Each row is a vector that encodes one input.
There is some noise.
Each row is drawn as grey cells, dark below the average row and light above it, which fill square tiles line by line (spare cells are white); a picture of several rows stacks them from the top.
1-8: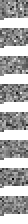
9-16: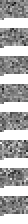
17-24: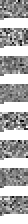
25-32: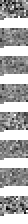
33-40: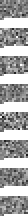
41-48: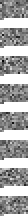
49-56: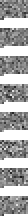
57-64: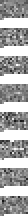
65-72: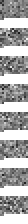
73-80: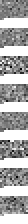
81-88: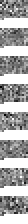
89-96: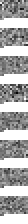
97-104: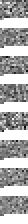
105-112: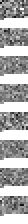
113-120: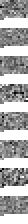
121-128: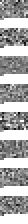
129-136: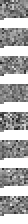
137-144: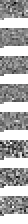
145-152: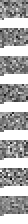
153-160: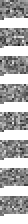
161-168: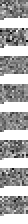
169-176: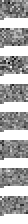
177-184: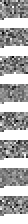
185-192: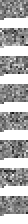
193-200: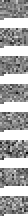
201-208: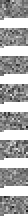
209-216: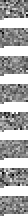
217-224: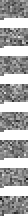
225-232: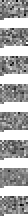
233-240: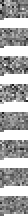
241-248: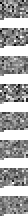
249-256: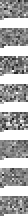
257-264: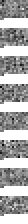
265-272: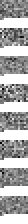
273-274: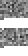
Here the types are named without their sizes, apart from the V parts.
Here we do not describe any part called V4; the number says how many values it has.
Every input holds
a true/false value and a value of V4, together with either a point on a line, or a value of V4.
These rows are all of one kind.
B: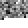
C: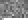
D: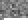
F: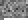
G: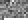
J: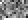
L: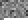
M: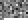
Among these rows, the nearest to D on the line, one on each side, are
J and L.
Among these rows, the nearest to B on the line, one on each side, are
G and M.
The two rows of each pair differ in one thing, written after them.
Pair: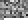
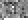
the place on the line
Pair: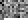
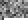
the value of V4
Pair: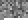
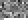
the place on the line
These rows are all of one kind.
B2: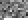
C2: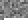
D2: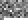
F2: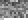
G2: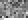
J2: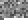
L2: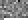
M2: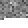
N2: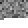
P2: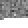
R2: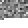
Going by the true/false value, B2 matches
L2 and N2.
